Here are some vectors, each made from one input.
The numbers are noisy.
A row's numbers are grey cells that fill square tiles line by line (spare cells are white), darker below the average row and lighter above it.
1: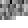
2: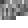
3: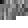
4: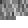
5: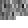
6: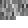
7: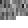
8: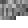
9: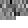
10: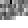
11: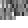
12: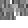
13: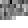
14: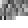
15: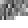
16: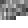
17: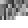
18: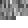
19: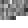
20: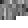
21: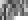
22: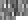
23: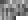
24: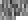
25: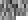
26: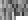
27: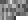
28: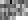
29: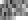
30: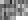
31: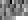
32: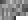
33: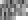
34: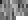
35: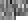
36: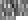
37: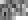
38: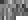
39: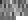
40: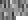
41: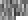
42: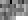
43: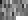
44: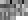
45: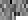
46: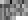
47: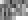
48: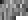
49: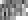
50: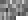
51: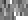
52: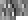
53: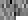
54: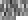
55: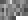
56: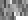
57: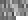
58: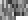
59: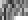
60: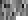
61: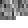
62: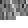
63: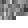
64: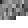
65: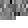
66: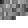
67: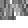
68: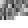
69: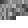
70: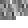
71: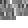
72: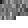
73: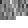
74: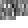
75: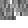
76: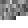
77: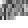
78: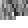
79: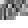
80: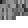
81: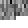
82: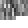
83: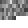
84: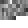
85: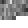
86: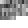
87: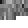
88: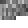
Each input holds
a true/false value, together with either a point on a 4-point line, or a point on a 5-point line.
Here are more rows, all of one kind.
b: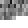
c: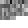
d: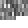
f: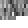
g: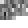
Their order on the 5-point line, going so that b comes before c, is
b, c, g, d, f.
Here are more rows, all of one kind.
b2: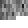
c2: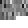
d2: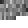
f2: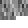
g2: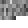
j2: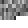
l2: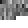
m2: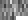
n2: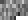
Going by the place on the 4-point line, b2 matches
c2 and l2.
